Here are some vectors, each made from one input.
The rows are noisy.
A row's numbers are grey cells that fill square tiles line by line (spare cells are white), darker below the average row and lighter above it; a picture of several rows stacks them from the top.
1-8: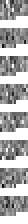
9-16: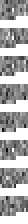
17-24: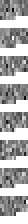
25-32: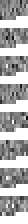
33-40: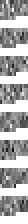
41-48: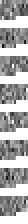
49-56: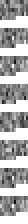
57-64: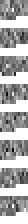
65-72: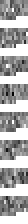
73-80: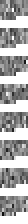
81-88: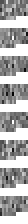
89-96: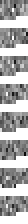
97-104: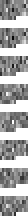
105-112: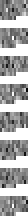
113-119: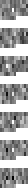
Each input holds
four true/false values, together with either a point on a 5-point line, or a point on a 9-point line.
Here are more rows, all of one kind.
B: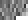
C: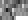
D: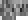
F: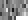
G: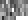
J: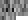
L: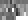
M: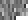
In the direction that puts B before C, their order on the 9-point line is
L, B, J, G, D, F, M, C.
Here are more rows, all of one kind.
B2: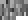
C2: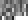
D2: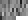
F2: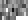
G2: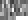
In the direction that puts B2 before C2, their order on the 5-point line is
F2, B2, G2, D2, C2.
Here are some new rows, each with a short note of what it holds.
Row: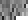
a point on a 9-point line and four true/false values
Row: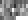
a point on a 9-point line and four true/false values
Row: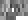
a point on a 9-point line and four true/false values
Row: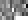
a point on a 5-point line and four true/false values
